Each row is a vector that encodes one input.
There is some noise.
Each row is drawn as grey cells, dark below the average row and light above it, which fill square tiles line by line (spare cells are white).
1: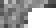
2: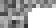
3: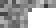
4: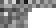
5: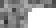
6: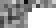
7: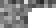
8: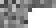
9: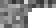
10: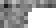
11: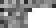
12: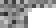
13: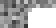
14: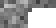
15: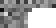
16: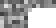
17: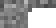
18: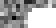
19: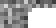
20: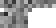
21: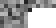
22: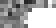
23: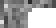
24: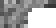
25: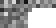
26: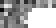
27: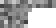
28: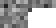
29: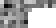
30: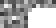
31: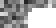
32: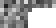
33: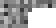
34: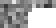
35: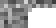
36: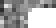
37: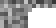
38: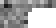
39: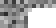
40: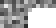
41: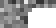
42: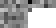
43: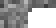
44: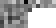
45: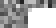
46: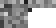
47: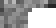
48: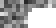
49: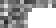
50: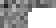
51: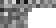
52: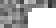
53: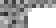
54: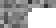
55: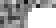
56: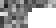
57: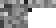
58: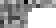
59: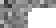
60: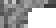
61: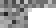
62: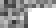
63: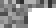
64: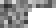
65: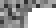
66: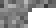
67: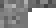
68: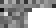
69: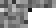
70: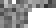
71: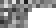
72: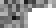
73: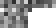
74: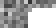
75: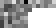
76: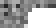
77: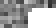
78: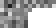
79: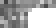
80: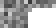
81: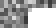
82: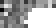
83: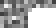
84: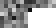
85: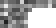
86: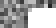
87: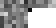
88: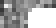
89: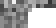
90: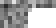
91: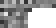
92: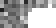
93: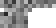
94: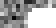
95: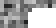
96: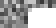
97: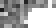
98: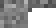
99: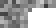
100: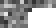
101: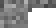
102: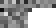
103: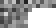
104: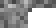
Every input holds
a point on a 3-point line and a point on a 5-point line, together with either a point on each of three 5-point lines, or three true/false values.
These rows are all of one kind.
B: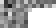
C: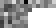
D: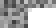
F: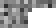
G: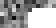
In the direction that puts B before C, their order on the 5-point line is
D, B, G, F, C.
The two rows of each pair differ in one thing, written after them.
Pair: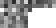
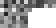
one of the three true/false values
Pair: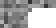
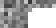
the place on the 3-point line
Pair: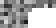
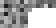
one of the three true/false values
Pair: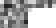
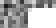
one of the three true/false values
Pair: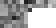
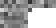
the place on the 3-point line
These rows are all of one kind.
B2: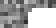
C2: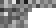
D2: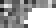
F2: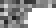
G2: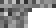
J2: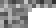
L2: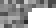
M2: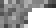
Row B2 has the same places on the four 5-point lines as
G2 and L2.
